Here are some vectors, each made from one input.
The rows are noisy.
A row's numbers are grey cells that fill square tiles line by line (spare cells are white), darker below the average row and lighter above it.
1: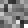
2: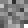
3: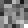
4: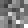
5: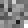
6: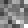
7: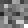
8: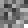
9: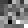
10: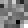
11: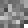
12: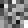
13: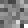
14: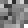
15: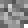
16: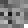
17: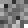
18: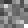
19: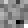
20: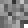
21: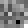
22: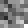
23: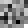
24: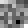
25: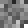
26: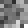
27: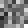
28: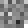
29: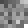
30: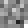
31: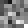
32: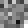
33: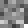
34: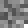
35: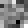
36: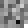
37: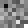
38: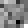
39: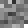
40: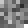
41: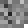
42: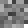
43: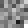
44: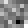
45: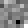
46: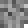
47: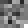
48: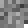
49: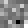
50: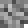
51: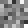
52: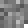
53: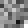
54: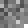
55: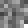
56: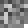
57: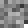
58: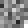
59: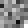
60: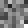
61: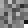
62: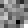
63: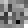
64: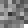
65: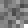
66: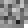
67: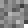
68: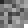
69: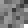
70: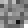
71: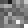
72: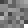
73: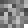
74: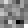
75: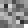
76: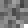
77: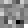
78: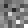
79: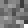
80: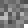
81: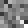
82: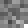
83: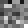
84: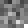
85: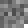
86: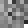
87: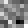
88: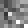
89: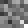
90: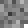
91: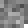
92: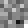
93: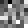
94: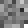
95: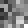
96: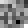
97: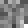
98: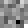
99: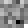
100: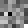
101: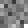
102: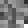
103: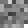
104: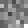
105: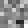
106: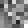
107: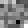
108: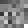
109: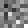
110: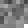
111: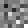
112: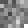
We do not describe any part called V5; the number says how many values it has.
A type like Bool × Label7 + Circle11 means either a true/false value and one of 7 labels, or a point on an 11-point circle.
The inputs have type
Bool × Line4 × (Line4 + V5 × V5).
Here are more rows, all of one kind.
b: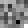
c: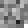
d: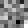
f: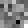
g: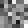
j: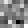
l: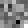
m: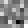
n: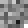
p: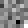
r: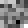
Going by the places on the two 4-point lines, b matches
d, f, j and l.
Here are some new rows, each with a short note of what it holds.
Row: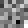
a point on each of two 4-point lines and a true/false value
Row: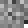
a point on a 4-point line, a true/false value and two values of V5
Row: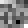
a point on each of two 4-point lines and a true/false value
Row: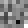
a point on each of two 4-point lines and a true/false value
